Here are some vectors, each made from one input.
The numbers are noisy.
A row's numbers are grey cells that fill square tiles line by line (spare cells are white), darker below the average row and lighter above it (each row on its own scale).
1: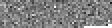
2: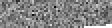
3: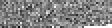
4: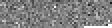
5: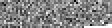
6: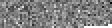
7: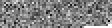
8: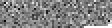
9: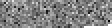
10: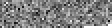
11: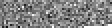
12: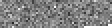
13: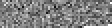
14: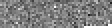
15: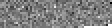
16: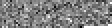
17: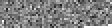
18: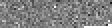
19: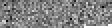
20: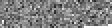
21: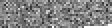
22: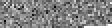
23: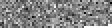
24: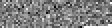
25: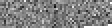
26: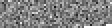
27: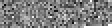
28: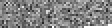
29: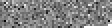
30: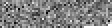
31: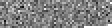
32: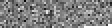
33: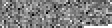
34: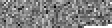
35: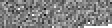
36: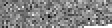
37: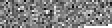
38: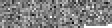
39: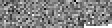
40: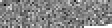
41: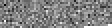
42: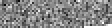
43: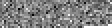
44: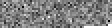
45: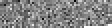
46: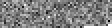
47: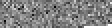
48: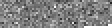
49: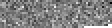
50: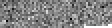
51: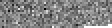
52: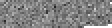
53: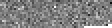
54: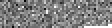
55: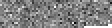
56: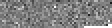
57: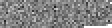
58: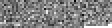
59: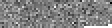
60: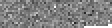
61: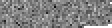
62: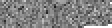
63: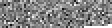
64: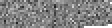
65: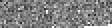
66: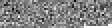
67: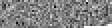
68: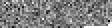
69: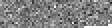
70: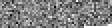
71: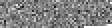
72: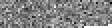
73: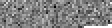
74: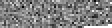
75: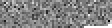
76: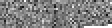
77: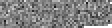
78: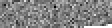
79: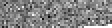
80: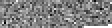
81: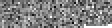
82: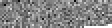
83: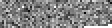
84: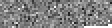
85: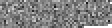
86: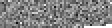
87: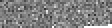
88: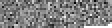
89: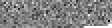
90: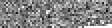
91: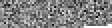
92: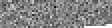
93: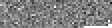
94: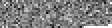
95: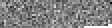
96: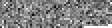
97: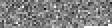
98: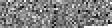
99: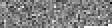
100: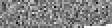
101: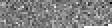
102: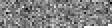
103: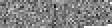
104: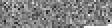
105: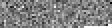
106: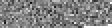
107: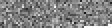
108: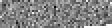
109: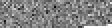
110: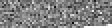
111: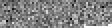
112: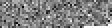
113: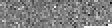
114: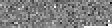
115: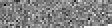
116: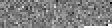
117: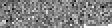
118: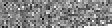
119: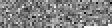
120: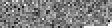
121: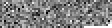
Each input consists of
a point on an 8-point line, together with either one of 8 labels, or a node of a 10-node tree.
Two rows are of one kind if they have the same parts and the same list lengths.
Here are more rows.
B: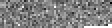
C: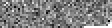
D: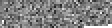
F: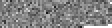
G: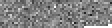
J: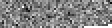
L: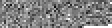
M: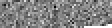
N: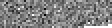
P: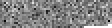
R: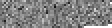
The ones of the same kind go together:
B, C, D, F, L, N
G, J, M, P, R

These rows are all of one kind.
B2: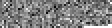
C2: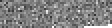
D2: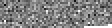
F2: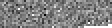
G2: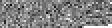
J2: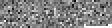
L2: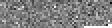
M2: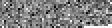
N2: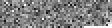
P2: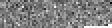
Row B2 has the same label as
L2 and M2.
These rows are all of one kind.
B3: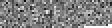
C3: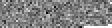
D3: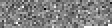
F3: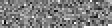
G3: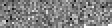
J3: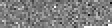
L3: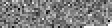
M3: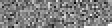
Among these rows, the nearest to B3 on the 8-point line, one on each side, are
D3 and G3.
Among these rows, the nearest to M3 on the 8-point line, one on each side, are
F3 and G3.
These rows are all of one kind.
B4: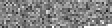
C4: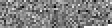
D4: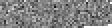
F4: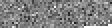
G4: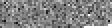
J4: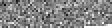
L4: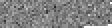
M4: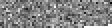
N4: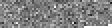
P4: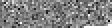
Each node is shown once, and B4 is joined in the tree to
D4, L4, M4 and N4.
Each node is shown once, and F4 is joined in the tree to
C4 and G4.
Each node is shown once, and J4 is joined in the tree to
N4.
